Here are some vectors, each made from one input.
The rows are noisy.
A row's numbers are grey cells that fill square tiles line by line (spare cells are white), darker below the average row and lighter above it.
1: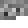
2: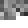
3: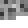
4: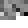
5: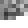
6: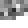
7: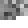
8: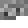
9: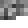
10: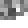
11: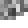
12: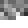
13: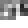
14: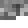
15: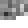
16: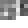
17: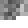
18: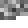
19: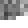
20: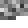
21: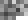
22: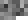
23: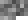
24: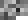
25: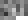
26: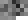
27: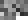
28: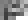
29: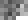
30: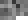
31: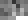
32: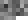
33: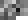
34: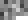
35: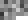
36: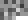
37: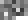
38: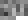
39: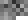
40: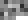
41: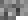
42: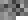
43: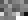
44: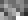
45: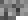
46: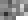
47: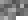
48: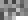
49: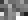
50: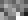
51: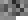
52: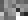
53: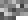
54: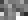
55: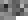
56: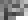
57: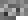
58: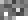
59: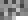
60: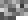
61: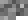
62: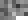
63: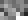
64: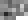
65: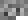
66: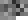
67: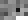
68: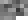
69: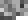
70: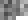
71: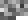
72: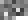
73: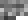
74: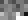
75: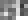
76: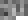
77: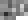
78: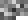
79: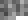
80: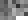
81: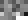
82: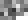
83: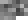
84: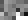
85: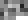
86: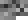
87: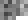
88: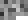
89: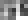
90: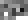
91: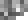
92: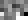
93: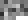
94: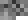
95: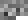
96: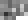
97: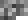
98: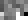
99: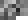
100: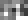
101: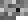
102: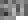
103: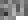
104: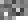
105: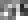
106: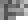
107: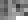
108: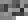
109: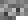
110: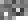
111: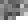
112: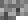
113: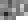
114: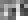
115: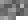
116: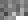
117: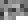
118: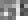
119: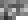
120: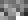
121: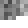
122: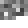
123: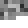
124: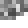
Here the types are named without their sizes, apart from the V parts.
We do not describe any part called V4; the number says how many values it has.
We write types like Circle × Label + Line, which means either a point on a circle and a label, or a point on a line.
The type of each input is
Label × (Line + List(V4)).
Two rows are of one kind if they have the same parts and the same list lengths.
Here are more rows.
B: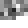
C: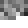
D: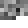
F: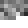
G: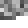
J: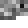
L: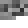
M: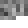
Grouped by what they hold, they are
B, G, J
C, F, M
D
L

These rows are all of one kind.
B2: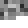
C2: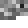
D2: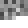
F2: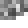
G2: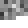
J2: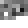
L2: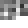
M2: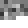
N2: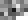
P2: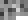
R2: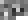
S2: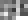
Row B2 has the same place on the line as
C2, F2 and J2.
